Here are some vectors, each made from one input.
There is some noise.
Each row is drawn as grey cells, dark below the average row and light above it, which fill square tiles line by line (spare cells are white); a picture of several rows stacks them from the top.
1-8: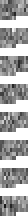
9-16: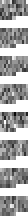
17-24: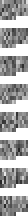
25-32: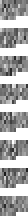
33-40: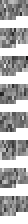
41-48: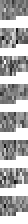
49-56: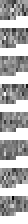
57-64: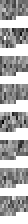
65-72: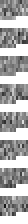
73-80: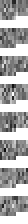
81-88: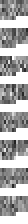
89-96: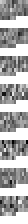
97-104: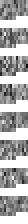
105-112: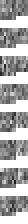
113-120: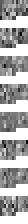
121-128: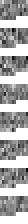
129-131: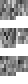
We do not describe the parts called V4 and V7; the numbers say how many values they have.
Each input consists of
a true/false value, together with either one of 6 labels, or a value of V4 and a value of V7.
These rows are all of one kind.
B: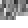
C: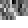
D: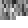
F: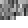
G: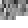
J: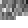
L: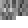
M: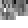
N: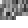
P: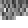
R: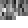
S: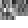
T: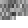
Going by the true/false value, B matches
G and N.
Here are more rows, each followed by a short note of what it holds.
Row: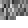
a true/false value, a value of V4 and a value of V7
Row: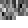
a true/false value, a value of V4 and a value of V7
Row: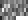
one of 6 labels and a true/false value
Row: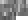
a true/false value, a value of V4 and a value of V7
